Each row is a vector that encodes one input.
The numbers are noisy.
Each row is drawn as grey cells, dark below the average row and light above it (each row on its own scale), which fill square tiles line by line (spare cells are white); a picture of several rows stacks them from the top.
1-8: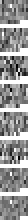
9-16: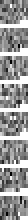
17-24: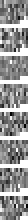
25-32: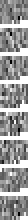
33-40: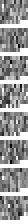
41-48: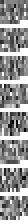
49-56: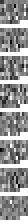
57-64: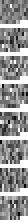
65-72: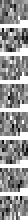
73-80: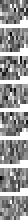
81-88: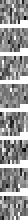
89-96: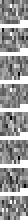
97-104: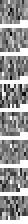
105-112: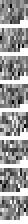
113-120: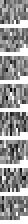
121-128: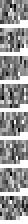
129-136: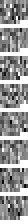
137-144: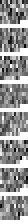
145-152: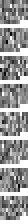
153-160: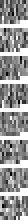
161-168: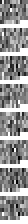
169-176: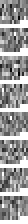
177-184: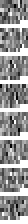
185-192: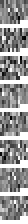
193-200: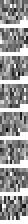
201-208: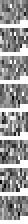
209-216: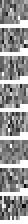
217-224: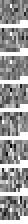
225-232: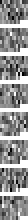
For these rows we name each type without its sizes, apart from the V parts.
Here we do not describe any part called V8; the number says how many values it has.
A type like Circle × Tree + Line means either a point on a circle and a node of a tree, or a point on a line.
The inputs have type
(Bool × V8 + Line) × V8 + Label.
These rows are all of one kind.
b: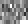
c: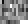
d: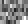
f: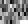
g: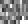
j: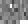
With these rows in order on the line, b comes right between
d and f.
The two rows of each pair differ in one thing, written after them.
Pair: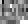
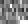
the place on the line
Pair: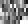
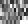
the place on the line
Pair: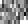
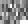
the place on the line
